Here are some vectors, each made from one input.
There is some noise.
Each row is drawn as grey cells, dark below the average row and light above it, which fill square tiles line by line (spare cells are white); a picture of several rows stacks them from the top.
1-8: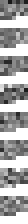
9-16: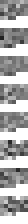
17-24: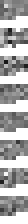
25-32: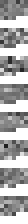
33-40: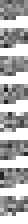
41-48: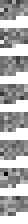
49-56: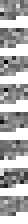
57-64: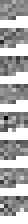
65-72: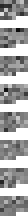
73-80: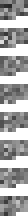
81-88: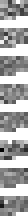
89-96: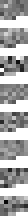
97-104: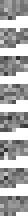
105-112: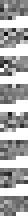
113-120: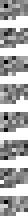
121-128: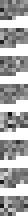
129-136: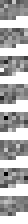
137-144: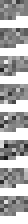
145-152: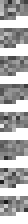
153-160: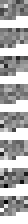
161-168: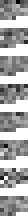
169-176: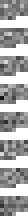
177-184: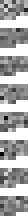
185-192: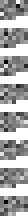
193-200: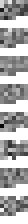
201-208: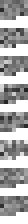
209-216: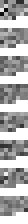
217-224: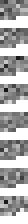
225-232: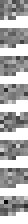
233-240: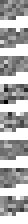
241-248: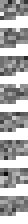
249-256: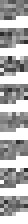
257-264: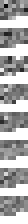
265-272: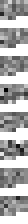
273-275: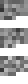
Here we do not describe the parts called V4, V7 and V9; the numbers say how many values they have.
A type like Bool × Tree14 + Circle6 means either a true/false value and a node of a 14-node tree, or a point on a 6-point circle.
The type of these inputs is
((Bool × Circle6 + Unit) × V7 + V9) × (Tree10 + V4).
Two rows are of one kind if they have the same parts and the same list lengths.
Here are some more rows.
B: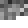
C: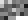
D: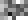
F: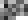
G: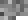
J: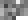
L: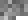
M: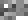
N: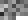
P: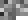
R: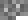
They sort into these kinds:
B, G, L, R
C, F
D, J
M
N
P

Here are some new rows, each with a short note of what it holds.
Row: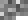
a value of V4 and a value of V9
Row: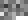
a value of V4 and a value of V9
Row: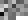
a point on a 6-point circle, a true/false value, a value of V4 and a value of V7
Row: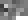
a point on a 6-point circle, a true/false value, a value of V4 and a value of V7
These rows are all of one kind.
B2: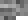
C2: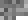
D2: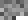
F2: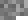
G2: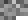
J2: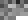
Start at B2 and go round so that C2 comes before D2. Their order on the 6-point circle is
B2, F2, J2, C2, G2, D2.
